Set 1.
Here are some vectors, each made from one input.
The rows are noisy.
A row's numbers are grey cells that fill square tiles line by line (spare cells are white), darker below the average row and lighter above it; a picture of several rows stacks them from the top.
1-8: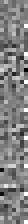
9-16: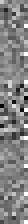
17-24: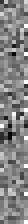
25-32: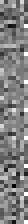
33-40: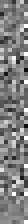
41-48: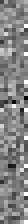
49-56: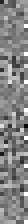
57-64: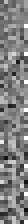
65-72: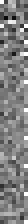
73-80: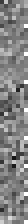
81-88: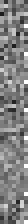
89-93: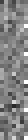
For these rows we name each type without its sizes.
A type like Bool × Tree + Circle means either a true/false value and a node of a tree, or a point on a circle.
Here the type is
Bool × List(Line).
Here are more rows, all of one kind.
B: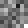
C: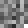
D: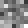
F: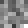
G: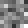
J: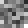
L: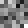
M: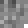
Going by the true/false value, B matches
C and L.
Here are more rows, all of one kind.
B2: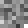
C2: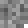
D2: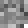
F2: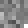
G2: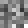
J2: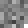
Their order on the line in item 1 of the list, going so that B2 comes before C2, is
J2, F2, B2, D2, C2, G2.
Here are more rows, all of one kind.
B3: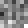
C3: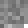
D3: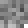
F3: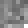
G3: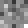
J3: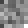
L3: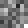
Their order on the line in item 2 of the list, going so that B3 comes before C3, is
G3, B3, L3, D3, F3, C3, J3.
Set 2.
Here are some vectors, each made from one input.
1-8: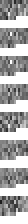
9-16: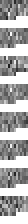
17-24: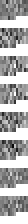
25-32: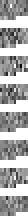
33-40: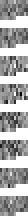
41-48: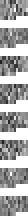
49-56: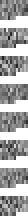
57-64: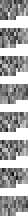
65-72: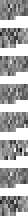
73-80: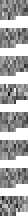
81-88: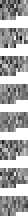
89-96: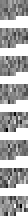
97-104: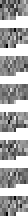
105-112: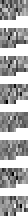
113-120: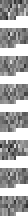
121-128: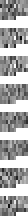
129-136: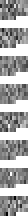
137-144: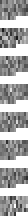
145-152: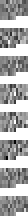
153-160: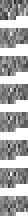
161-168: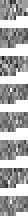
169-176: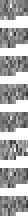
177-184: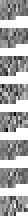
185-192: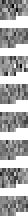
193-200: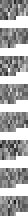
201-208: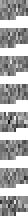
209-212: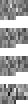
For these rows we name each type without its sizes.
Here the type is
Circle + Line × (Tree + Unit).
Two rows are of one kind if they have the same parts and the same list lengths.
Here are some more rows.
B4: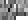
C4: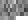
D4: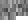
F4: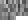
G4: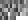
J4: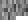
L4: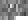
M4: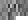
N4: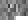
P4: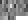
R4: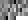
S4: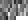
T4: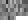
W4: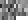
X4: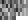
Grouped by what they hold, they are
B4, G4, R4, S4, W4, X4
C4, D4, J4, L4, M4, N4, P4
F4, T4

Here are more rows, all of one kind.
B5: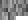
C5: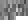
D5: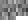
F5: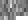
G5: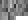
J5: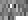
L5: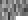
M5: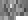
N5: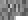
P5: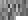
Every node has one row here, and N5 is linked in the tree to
P5.
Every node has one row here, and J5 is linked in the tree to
P5.
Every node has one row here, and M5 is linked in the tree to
F5.
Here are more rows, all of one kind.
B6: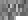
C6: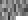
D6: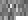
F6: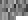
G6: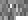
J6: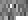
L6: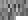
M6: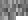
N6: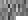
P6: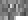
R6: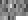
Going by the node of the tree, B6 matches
D6, G6, L6 and N6.
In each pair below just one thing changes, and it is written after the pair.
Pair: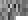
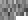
the node of the tree
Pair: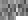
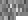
the place on the line
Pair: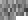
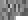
the node of the tree
